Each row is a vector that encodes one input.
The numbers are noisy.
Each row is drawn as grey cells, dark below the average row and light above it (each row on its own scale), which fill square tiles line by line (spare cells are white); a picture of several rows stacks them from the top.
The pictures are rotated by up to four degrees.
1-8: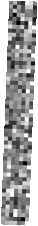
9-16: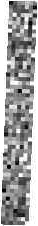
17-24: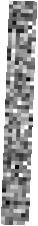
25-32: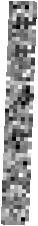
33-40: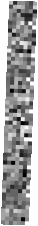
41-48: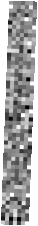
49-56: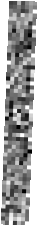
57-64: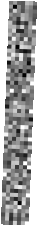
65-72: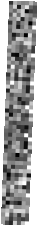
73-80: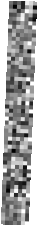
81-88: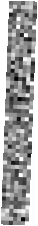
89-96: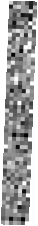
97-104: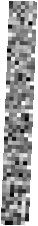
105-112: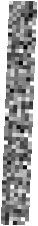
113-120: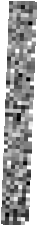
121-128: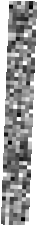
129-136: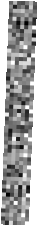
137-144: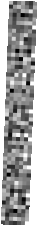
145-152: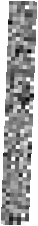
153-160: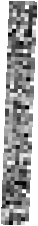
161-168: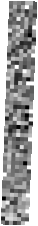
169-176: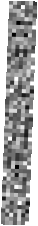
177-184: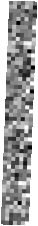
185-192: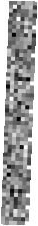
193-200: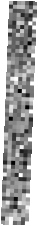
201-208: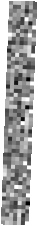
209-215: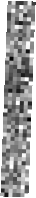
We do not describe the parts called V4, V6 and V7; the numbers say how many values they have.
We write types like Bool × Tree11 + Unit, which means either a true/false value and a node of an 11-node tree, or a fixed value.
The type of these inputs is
(Bool × Bool × Bool × Bool × V4 + V6) × Tree8 + Label8 × V7.
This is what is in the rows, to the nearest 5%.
About 20% of them hold one of 8 labels and a value of V7. The rest hold a node of an 8-node tree, together with either four true/false values and a value of V4, or a value of V6.
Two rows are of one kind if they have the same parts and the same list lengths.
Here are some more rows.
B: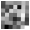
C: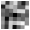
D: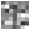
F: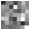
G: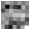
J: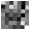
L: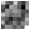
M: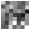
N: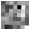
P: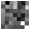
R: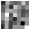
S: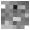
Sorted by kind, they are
B, G, N
C, J, L, M, P
D, F, R, S

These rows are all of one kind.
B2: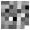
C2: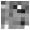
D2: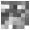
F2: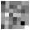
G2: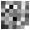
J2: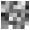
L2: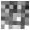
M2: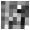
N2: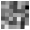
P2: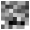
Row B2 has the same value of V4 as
C2, D2 and L2.
